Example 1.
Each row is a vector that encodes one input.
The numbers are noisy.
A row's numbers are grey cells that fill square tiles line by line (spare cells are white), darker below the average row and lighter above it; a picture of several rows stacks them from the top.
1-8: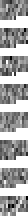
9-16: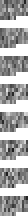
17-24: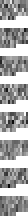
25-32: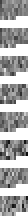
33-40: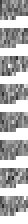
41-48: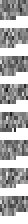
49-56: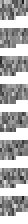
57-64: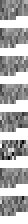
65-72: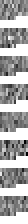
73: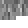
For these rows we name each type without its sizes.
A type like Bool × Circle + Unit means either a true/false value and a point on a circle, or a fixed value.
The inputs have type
Label.
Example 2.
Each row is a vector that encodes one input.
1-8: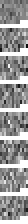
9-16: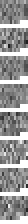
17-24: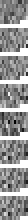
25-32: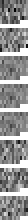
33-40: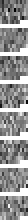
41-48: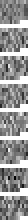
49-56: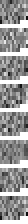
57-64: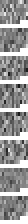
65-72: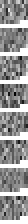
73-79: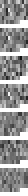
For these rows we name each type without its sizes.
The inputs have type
Tree.
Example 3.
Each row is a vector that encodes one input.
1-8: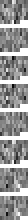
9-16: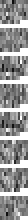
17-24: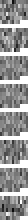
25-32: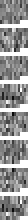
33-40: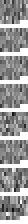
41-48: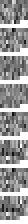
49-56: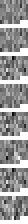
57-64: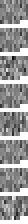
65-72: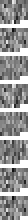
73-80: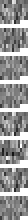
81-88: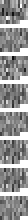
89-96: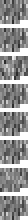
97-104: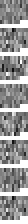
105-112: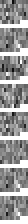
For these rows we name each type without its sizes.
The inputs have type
Line.
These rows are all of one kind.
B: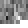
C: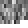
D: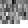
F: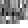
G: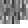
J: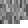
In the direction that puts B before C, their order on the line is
F, G, D, B, J, C.
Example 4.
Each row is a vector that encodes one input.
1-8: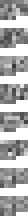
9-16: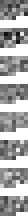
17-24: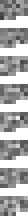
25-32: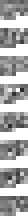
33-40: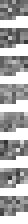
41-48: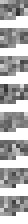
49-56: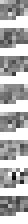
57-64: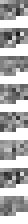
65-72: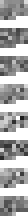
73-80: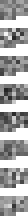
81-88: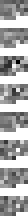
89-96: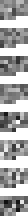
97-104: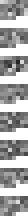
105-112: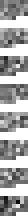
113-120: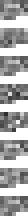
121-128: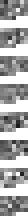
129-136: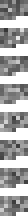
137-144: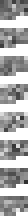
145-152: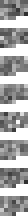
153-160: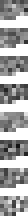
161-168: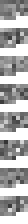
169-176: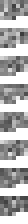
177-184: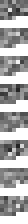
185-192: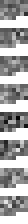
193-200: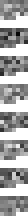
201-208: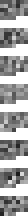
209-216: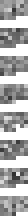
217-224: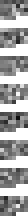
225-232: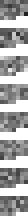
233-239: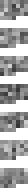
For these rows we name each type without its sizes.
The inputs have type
Label.
